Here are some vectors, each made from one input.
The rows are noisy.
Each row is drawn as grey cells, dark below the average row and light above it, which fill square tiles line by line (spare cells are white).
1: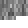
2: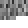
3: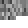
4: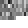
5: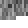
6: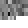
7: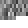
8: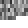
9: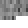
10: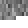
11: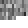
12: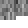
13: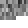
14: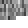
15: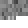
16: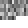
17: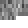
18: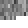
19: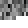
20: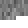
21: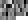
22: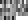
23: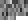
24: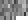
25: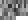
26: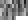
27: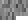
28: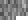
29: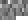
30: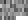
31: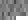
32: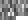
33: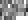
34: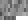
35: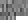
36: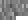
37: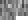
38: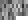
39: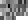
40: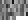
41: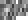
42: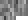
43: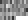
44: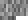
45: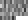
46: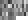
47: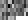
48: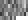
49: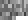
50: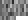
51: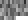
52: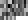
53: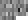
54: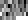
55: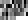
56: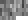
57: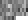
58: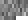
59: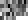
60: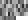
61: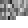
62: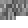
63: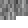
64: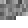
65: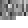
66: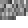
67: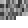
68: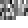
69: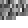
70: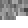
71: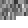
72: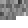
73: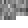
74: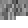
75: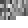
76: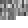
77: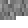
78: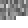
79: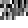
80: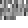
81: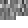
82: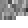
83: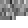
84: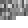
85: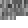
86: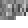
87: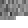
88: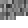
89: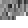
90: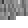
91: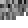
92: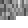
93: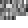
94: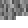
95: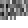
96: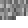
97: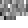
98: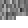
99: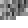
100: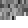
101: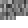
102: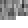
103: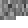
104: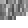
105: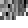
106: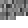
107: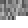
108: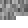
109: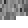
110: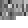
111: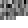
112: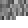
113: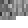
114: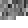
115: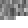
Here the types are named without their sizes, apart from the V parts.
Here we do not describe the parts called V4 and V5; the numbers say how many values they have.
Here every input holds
either a label, or a point on a line, or a value of V4 and a value of V5.
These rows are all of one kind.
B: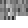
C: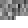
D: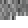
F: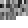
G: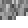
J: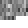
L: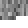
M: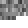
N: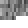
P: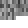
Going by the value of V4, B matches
C, D, J and P.
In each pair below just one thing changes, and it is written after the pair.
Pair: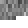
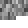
the value of V4
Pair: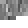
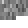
the value of V4
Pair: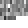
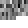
the value of V5
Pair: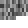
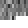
the value of V5
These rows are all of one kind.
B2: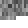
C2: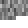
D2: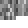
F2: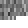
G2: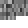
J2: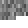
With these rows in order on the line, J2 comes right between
D2 and G2.
